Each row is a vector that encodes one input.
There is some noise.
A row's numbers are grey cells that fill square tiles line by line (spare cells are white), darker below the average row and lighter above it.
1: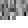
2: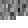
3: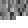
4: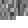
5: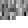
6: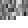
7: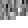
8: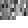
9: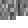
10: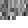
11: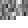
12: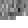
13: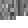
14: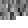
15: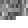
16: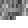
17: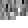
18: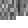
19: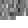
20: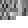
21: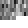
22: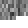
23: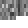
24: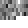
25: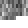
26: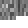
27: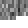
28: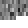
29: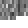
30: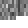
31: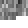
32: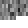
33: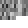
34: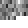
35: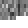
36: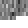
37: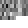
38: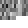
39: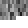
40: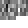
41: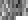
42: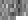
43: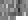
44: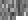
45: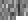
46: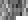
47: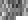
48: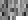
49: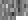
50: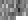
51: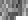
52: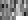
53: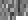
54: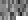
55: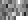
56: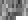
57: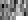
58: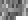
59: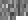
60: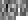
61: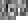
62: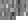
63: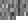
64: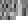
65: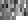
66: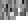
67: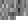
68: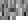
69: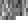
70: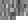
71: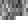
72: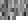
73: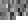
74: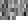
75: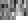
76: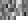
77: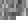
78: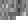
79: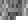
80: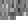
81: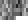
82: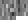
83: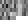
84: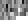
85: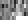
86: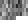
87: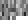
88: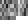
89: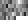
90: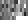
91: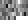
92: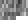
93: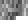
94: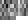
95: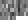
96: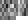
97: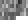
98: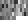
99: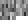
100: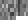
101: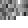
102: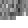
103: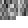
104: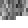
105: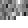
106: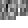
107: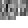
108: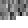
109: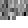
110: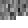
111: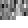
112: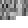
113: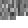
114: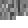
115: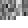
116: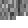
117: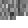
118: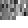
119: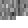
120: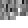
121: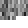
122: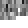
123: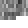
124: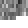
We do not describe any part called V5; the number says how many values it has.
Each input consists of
either a point on an 8-point line, or a true/false value and a value of V5.
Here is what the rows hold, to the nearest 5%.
About 55% of them hold a point on an 8-point line. The rest hold a true/false value and a value of V5.
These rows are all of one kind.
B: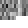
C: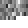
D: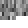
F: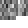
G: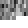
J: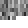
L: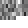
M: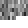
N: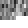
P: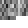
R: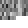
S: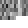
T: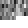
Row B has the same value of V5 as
F, P, R and S.
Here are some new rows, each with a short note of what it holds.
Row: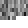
a true/false value and a value of V5
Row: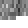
a point on an 8-point line
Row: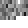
a true/false value and a value of V5
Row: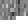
a point on an 8-point line
